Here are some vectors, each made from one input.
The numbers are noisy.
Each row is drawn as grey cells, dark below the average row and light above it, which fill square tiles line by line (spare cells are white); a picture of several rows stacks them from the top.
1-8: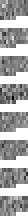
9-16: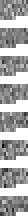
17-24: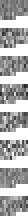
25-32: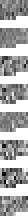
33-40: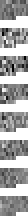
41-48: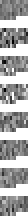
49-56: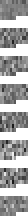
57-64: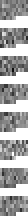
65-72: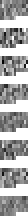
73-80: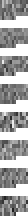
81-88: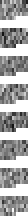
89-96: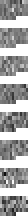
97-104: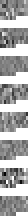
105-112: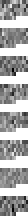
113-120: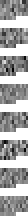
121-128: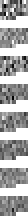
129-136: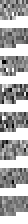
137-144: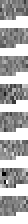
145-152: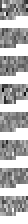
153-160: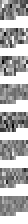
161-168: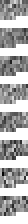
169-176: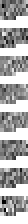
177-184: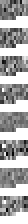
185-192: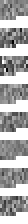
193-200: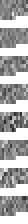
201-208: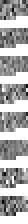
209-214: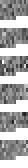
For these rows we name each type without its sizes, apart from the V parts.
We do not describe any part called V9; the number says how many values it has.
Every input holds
a value of V9, together with a list of points on a line.
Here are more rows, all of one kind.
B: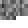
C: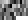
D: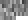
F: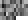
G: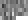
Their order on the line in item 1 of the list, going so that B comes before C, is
G, B, C, D, F.
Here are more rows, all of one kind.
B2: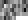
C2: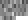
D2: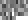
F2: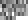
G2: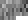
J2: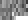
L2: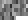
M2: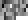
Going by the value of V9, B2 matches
D2 and J2.
